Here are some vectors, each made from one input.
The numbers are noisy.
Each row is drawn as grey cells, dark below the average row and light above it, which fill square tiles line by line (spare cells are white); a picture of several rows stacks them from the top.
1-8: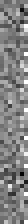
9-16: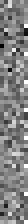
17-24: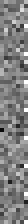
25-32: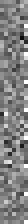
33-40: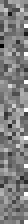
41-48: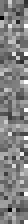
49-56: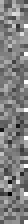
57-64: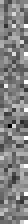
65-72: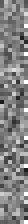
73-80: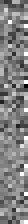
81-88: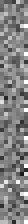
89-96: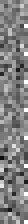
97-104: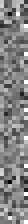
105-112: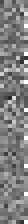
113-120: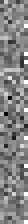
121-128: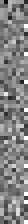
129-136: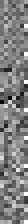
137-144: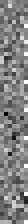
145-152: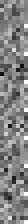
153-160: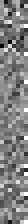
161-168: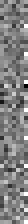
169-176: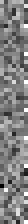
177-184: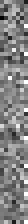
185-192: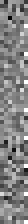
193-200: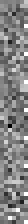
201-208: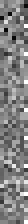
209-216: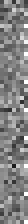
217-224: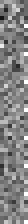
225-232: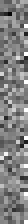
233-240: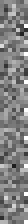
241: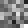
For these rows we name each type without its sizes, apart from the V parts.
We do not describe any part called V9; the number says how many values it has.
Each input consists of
a value of V9, together with either a label, or a point on a line.
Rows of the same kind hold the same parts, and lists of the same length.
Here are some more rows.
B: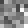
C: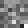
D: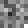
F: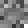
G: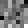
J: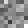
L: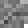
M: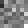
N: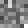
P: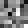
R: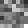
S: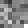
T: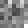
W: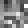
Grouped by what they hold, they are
B, C, D, F, G, J, L, M, N, R, T
P, S, W

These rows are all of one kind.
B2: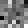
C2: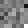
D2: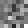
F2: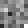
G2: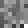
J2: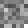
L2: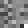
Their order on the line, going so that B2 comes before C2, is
B2, C2, L2, G2, F2, J2, D2.
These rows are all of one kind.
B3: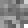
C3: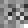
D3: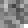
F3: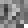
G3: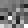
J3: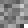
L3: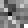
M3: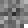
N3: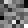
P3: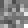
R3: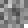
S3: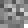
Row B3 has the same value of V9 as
D3 and M3.
